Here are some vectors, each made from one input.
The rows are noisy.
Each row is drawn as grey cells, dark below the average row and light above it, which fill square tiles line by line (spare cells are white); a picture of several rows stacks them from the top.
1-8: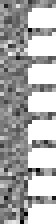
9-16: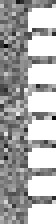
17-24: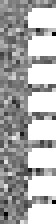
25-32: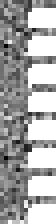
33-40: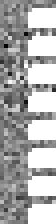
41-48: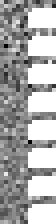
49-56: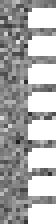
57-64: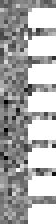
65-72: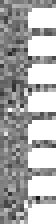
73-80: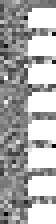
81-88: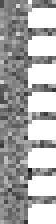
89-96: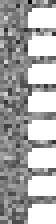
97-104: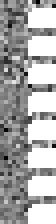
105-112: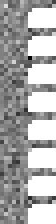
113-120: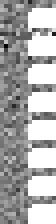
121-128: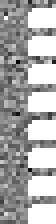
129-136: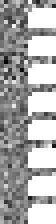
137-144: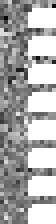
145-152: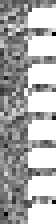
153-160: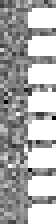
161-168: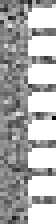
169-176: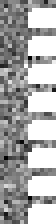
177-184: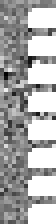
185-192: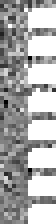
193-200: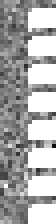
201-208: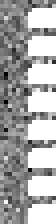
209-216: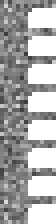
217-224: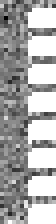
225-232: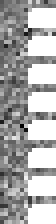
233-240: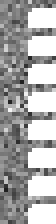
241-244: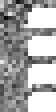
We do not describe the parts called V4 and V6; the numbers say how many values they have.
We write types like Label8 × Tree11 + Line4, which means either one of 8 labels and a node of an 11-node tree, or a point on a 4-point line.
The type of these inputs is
Circle8 × (Line7 + V4) × V6.
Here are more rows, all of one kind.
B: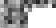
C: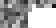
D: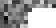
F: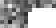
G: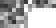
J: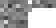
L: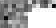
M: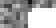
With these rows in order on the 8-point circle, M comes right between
D and F.
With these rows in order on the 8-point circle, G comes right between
C and L.
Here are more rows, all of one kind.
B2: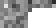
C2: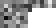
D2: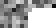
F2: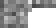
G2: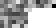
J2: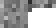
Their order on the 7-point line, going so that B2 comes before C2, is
D2, J2, B2, C2, F2, G2.
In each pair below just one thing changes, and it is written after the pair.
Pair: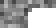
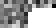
the value of V6
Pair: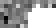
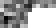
the place on the 8-point circle
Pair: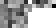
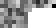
the value of V4
